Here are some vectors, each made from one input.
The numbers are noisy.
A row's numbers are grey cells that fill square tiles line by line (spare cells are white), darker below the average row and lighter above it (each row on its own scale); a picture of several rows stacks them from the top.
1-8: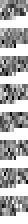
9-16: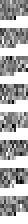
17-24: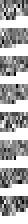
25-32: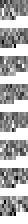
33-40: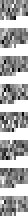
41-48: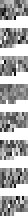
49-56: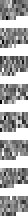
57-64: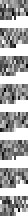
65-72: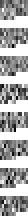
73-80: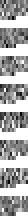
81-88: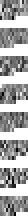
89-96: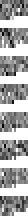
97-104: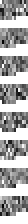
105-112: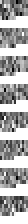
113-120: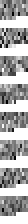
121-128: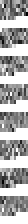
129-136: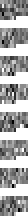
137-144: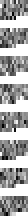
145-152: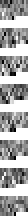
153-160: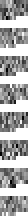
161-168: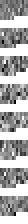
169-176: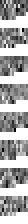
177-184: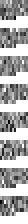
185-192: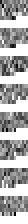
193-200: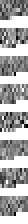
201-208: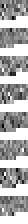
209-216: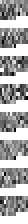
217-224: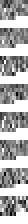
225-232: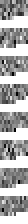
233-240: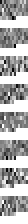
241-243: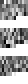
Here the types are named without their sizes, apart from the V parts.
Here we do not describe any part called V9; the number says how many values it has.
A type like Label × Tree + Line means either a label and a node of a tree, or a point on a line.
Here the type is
Bool × V9 + (Label + Line) × Line.
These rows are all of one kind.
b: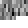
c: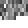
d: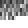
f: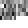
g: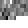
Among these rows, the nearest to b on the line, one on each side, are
c and d.
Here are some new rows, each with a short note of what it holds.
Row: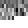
a true/false value and a value of V9
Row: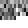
a label and a point on a line
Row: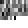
a label and a point on a line
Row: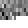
a point on each of two lines
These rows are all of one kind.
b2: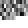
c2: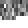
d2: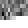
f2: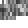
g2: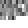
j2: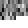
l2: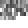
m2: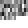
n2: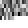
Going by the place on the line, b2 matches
c2, f2 and j2.
